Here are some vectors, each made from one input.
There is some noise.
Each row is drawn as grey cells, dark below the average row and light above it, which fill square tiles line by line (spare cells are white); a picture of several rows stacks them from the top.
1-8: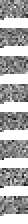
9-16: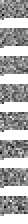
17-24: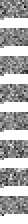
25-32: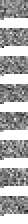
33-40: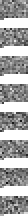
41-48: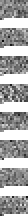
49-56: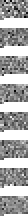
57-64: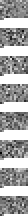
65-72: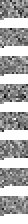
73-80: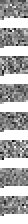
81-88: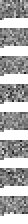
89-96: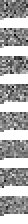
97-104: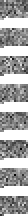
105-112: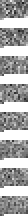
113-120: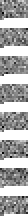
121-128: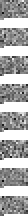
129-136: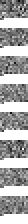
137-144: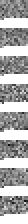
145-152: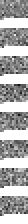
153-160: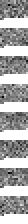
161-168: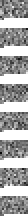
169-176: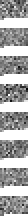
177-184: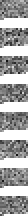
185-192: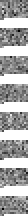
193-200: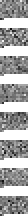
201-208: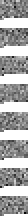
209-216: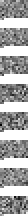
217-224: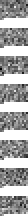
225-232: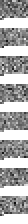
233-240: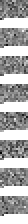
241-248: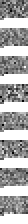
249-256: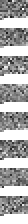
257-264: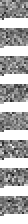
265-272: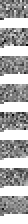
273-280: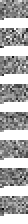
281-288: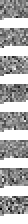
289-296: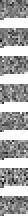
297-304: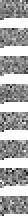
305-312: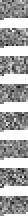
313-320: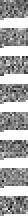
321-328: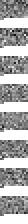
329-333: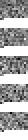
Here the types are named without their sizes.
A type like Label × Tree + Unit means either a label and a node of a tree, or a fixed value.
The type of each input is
Bool × Tree + List(Line).
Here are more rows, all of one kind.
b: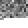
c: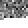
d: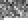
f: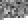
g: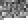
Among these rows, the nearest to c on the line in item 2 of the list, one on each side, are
b and f.
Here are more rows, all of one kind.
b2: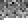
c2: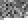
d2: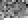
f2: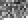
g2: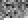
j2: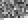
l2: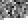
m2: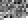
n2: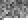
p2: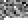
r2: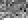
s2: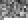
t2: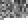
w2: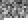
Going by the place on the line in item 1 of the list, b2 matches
g2, n2, s2 and w2.
